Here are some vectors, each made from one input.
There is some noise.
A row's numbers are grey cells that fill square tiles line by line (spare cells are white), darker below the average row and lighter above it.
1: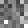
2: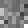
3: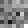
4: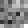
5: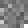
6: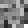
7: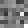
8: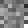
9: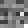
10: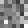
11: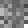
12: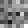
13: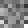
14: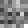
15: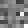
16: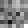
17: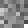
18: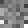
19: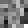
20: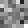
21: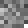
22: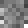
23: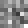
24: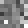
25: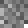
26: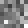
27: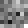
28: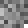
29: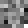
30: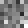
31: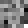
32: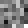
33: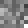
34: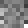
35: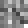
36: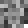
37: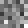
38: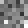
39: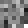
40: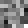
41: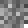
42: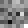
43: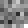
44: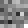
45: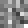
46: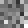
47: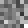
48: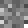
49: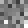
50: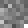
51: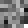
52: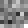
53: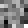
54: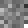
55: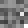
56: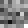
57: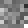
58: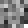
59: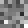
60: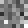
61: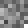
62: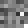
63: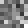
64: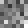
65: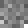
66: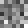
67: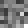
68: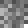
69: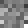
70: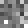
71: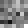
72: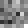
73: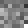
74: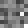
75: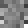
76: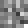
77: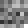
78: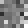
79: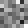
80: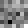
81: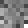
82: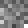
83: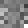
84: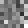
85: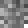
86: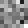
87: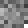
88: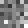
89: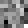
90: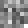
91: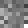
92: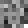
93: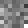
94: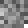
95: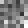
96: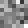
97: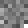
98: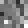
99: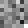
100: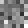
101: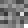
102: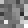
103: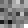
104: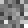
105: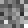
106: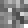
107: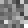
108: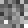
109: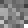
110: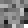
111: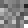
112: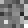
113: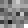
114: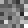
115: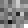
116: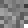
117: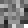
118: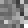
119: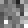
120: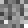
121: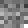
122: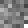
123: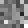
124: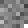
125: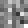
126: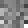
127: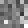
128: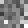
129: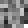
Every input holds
either one of 5 labels, or one of 6 labels and a true/false value.
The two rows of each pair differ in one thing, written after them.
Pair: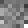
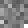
the label
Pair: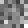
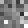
the label
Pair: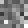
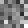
the label
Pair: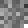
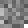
the label
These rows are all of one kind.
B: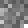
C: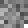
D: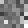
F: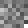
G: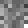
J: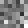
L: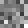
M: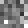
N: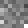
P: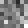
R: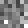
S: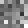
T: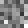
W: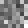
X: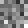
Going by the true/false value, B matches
C, F, G and N.
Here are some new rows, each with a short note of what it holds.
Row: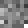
one of 6 labels and a true/false value
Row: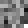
one of 5 labels
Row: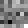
one of 5 labels
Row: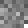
one of 6 labels and a true/false value
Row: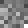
one of 6 labels and a true/false value
